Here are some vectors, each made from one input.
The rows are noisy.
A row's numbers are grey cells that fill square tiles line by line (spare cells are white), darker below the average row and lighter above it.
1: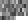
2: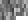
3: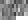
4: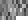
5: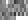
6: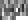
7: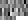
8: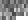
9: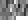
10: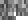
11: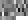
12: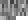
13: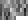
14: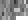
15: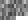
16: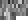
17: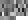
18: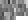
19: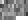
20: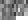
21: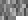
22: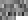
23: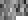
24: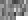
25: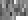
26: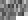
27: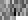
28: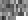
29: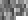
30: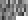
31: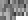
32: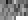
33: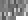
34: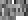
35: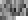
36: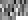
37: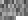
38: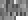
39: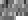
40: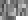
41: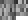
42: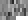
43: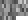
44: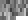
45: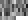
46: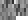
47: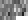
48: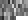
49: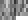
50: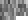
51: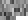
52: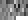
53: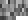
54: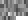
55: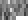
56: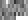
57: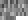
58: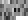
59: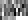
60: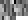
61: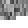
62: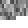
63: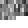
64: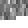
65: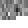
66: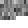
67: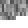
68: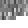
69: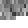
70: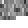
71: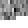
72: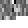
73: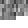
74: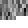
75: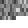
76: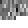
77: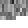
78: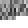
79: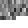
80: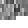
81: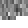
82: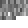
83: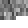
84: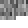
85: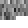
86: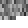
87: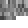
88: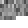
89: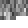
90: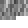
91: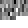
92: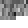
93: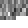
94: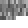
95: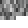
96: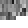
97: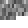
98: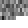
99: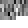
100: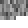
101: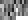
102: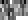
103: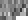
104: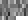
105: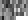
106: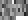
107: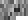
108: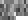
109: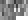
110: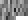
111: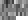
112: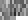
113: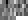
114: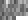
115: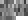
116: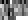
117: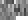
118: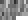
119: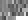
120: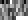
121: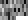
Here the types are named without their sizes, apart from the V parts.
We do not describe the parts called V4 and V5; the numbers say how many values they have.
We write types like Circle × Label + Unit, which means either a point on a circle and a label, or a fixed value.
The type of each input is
(Bool × Bool × Bool × Bool + V4) × (Line + V5).
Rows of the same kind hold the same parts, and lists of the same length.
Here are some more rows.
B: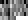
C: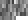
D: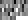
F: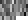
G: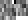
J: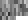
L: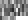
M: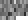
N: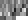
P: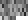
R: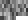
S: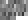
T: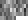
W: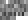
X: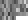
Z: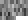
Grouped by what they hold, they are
B, F, P
C, M, T, Z
D, G, L
J, N, R, S, W, X

